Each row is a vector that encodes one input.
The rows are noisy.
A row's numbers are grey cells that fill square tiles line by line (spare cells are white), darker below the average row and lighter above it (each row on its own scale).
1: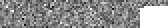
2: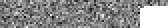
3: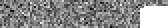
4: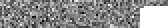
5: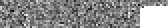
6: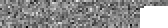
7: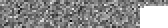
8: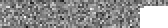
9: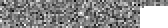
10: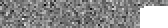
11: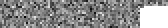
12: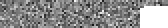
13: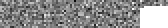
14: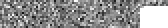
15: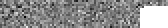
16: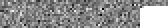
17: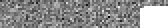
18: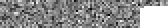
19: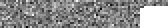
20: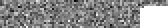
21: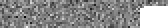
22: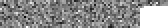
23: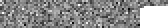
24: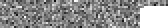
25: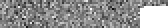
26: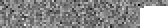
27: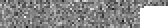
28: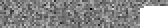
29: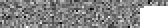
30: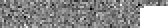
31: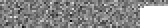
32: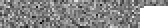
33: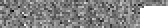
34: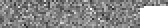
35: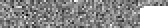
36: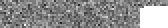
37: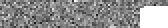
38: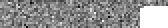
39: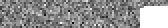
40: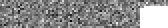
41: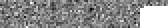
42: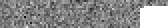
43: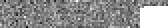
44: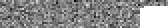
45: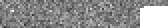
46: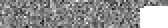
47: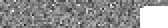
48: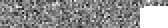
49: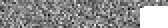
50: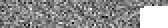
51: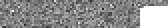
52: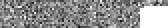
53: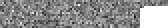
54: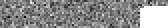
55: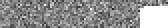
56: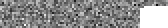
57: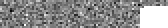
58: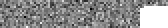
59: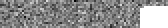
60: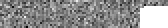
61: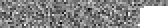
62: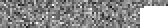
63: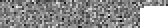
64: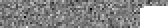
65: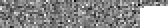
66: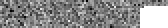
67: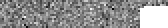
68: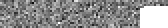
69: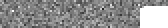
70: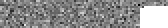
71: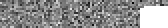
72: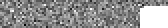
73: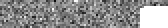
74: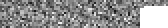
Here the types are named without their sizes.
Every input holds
a list of points on a line.
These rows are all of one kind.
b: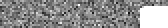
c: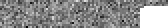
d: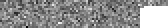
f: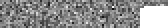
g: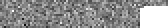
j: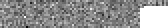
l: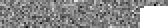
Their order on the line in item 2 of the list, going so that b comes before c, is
g, j, d, b, c, l, f.
